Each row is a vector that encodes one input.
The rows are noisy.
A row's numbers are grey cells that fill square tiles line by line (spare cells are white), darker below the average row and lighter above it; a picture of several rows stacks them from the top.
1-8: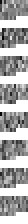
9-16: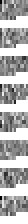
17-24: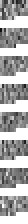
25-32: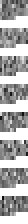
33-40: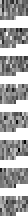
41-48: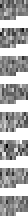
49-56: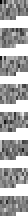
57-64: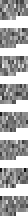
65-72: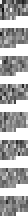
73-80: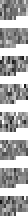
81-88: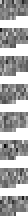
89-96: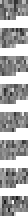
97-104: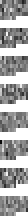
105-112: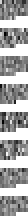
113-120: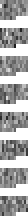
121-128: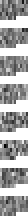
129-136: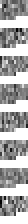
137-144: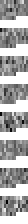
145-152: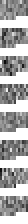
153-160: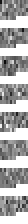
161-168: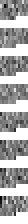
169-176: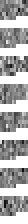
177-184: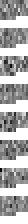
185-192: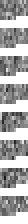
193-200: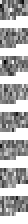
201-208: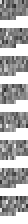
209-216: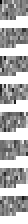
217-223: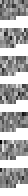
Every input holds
a point on a 10-point circle and a node of a 19-node tree.
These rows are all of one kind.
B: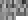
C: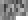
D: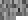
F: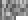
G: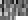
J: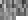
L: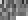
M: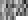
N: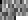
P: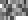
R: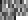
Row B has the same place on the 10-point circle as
D, J, L and M.
